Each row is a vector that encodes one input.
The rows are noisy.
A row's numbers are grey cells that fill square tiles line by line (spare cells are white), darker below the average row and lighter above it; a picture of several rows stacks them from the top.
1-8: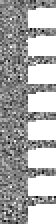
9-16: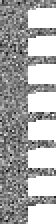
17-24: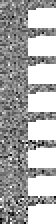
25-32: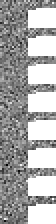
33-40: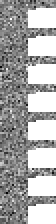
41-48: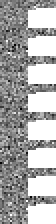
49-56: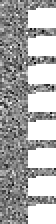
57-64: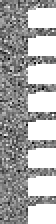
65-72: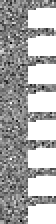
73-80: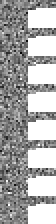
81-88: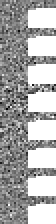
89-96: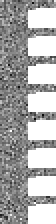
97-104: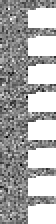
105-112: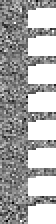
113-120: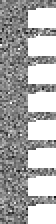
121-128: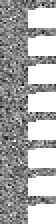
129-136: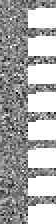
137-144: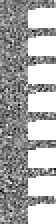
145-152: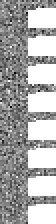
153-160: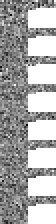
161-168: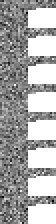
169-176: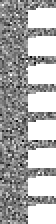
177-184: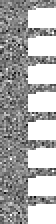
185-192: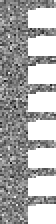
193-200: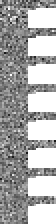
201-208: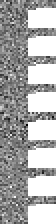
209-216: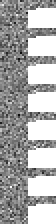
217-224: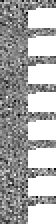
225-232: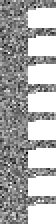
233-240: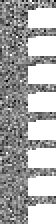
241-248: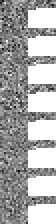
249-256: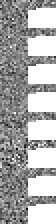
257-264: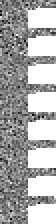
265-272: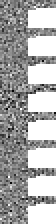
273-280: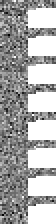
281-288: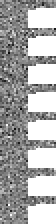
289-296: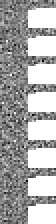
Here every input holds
either a node of an 11-node tree, or a node of a 13-node tree.
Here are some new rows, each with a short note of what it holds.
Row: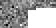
a node of an 11-node tree
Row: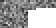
a node of an 11-node tree
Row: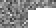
a node of an 11-node tree
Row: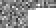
a node of a 13-node tree
